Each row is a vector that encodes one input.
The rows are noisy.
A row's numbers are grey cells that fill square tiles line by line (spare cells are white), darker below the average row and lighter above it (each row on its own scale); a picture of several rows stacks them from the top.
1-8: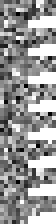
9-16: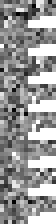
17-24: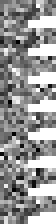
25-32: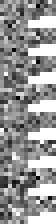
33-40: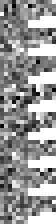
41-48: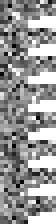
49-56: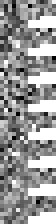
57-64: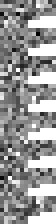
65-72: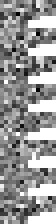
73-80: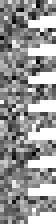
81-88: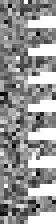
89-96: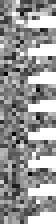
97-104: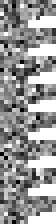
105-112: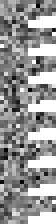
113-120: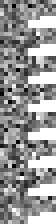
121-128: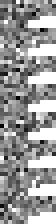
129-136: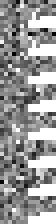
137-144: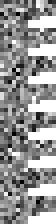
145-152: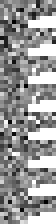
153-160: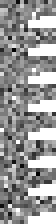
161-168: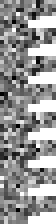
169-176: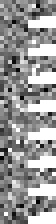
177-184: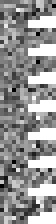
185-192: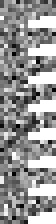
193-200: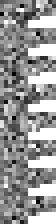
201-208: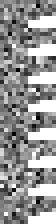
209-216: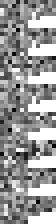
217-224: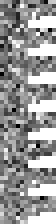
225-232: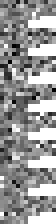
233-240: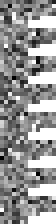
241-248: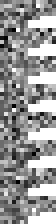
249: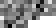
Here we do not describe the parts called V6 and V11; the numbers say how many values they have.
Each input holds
one of 4 labels, together with either four true/false values and a value of V6, or a value of V11.
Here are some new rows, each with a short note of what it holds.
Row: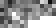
one of 4 labels, four true/false values and a value of V6
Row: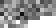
one of 4 labels and a value of V11
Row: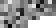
one of 4 labels and a value of V11
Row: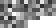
one of 4 labels, four true/false values and a value of V6
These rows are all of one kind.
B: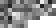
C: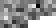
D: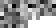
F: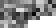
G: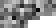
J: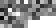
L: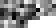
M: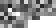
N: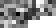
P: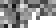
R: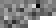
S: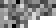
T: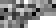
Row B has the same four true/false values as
C, G, M and N.
